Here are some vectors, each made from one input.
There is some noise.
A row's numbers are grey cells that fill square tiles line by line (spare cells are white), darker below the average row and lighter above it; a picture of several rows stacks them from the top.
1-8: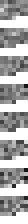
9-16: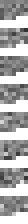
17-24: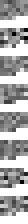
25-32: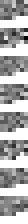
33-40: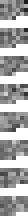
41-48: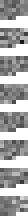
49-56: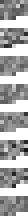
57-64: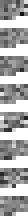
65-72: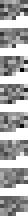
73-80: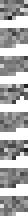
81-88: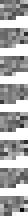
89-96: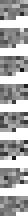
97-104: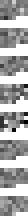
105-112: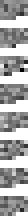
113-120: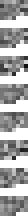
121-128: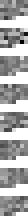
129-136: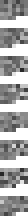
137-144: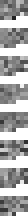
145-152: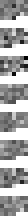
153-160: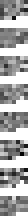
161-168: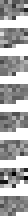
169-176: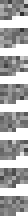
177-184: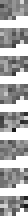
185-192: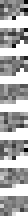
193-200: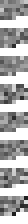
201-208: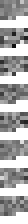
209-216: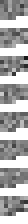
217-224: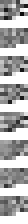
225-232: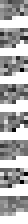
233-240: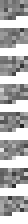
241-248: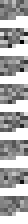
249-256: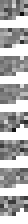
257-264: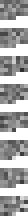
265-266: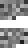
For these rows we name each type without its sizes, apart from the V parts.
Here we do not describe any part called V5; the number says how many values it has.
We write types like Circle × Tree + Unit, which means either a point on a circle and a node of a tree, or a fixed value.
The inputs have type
Circle × Circle + V5.
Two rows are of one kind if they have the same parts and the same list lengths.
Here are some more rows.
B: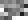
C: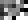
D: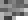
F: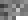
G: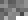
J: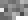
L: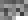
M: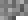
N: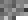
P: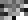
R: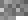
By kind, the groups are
B, C, D, G, J, L, M, N, R
F, P

